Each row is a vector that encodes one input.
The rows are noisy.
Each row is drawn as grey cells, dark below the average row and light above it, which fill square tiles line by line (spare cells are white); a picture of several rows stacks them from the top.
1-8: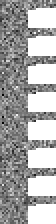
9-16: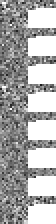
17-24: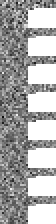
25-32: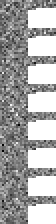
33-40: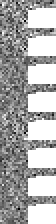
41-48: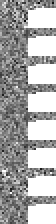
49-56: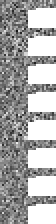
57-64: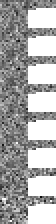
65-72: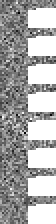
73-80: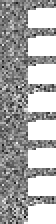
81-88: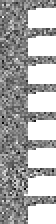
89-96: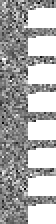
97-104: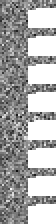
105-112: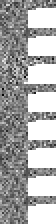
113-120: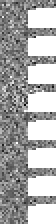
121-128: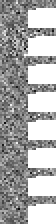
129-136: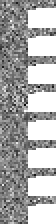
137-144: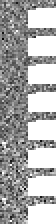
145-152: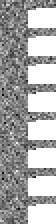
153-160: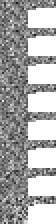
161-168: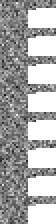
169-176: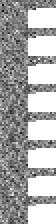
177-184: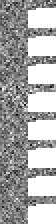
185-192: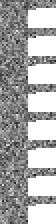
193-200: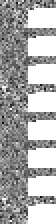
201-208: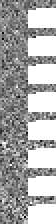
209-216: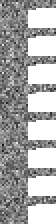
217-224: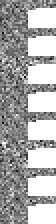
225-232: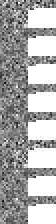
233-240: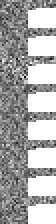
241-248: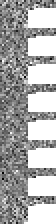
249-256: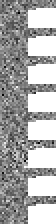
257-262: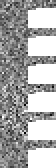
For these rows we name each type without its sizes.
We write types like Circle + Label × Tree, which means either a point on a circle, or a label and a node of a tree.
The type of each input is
Bool × Bool × Bool + Label + Line.
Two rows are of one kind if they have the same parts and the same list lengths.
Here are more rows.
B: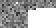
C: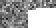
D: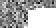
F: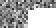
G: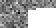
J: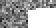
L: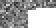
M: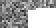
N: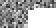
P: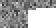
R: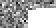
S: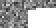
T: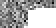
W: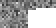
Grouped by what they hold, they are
B, G, P, W
C, J, L, M, S
D, F, N, R, T

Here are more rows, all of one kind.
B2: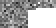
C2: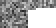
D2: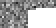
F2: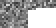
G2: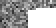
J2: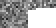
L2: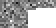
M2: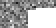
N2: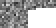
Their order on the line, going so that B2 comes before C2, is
B2, L2, M2, D2, N2, F2, J2, G2, C2.
